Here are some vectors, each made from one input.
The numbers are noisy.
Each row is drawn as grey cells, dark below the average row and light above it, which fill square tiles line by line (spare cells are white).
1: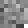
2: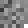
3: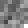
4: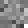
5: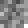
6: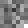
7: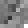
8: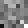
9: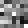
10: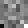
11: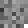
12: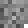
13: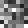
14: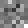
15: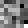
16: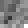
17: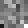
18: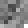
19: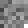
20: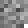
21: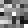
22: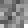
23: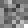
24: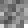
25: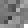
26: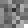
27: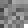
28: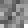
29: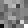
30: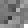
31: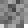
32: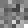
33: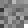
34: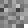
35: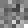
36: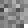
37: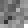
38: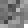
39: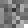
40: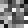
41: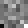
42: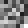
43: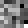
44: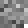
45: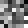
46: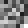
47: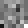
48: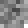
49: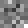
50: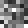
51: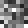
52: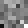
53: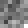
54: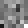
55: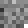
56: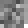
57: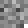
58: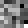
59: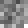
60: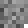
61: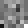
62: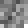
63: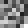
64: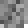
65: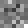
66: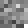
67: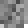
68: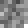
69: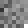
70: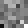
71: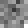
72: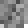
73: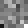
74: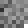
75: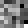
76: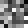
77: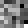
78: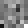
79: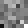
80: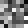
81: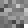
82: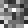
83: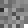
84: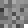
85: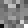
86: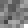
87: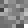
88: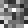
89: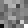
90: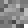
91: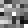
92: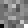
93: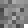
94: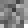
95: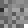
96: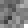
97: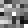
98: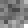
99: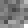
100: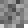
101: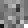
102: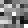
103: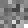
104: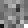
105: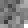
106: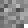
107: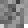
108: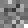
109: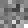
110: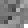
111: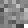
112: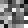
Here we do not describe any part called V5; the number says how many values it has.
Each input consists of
either a point on a 4-point line, or a list of up to two items, each a true/false value and a value of V5.
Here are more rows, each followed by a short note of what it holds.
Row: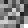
the empty list
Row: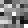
a point on a 4-point line
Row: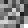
the empty list
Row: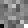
a list of one item
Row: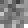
a list of two items
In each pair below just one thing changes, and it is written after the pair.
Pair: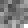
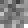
the true/false value in item 2 of the list
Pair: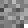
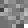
the value of V5 in item 1 of the list
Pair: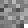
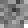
the true/false value in item 1 of the list
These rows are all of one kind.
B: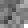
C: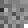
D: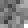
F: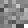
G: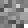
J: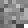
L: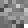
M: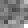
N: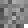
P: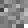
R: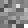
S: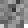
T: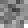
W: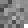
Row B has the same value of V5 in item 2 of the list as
J, M, N and W.
